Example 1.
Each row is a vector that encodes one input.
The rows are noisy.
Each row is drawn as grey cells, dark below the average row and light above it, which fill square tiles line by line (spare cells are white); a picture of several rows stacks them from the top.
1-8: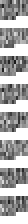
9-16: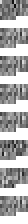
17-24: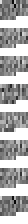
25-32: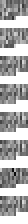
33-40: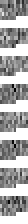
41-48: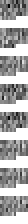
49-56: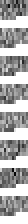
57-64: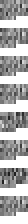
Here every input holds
either a point on a 5-point line, or a point on a 9-point line.
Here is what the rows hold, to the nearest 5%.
About 40% of them hold a point on a 5-point line. The rest hold a point on a 9-point line.
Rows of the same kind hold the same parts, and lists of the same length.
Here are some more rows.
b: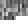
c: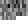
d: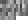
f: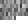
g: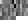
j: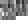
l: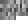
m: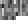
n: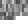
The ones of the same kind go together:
b, c, g, j, m, n
d, f, l

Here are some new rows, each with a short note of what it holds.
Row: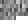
a point on a 5-point line
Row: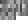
a point on a 5-point line
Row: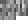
a point on a 5-point line
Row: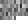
a point on a 5-point line
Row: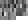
a point on a 9-point line
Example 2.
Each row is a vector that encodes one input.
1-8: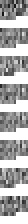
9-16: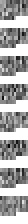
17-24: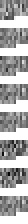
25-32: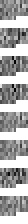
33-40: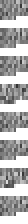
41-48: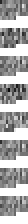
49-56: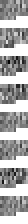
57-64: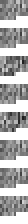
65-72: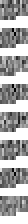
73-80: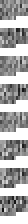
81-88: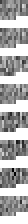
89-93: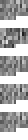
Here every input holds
either a point on a 7-point line, or a point on a 9-point line.
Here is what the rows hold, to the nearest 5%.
About 50% of them hold a point on a 7-point line. The rest hold a point on a 9-point line.
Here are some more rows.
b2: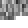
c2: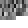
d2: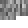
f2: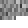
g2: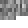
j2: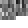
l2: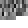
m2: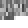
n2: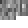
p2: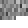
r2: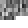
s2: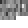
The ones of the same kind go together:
b2, c2, j2, l2, m2, r2
d2, f2, g2, n2, p2, s2

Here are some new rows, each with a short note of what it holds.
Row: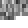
a point on a 9-point line
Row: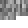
a point on a 7-point line
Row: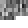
a point on a 9-point line
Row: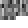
a point on a 9-point line
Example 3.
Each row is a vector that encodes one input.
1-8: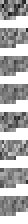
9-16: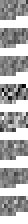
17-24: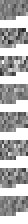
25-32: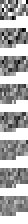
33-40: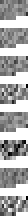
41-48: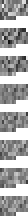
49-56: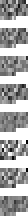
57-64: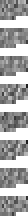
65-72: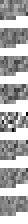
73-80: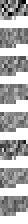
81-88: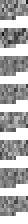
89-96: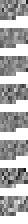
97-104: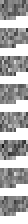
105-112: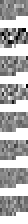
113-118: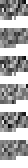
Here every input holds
either a point on an 8-point line, or a point on a 10-point line.
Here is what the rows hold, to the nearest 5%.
About 50% of them hold a point on an 8-point line. The rest hold a point on a 10-point line.
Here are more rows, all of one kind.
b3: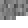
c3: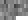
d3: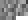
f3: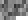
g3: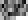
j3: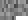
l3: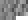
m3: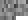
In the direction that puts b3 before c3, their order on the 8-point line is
l3, d3, g3, b3, f3, m3, c3, j3.
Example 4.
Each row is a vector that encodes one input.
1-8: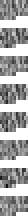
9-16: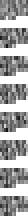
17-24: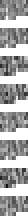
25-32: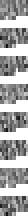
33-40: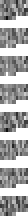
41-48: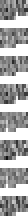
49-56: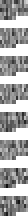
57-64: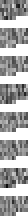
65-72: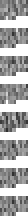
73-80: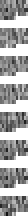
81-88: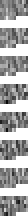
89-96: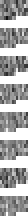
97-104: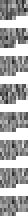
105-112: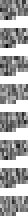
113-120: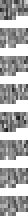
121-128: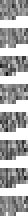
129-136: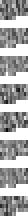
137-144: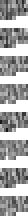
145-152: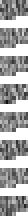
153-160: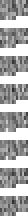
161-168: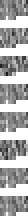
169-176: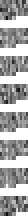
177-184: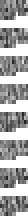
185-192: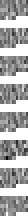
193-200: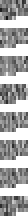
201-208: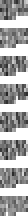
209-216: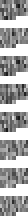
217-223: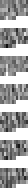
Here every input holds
either one of 8 labels, or a point on a 9-point line.
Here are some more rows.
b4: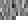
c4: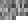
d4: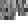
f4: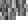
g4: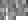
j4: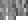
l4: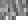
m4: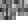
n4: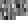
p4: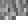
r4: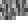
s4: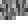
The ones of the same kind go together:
b4, c4, g4, j4, l4, p4
d4, f4, m4, n4, r4, s4

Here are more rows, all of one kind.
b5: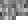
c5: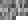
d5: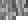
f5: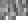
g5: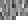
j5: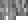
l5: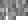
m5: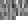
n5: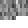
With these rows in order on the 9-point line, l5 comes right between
f5 and j5.
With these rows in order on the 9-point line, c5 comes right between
b5 and n5.
